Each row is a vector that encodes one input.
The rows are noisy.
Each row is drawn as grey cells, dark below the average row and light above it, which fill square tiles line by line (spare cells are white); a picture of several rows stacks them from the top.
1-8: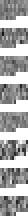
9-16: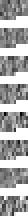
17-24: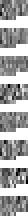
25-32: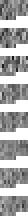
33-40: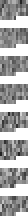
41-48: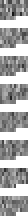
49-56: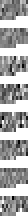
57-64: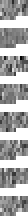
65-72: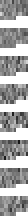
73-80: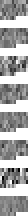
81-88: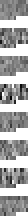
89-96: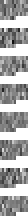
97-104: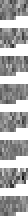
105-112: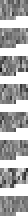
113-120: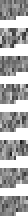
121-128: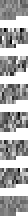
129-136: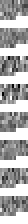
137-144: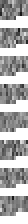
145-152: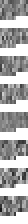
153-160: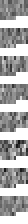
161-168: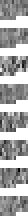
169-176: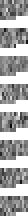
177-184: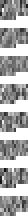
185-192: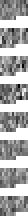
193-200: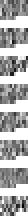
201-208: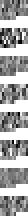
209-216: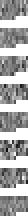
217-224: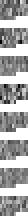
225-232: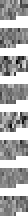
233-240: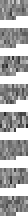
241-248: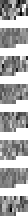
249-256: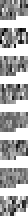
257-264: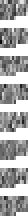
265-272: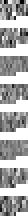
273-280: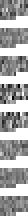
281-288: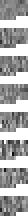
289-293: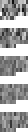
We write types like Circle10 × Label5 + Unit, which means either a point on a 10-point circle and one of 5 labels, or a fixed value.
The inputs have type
(Bool × Circle10 + Unit) × Line8 + Tree15.
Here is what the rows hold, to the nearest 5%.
About 55% of them hold a point on an 8-point line, together with either a point on a 10-point circle and a true/false value, or a fixed value. The rest hold a node of a 15-node tree.
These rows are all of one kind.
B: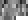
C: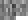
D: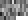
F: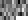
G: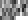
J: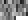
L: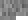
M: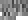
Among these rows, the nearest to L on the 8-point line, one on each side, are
C and M.
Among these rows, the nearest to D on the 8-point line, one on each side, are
G and J.
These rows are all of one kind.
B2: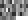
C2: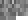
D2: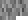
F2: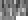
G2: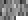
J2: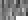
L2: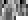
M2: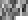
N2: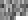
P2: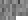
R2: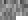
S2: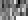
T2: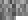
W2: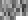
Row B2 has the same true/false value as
L2, N2 and R2.
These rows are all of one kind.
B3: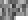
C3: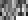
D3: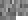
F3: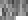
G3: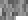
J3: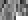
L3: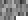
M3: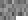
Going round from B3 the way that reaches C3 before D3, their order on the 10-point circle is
B3, J3, F3, G3, M3, L3, C3, D3.
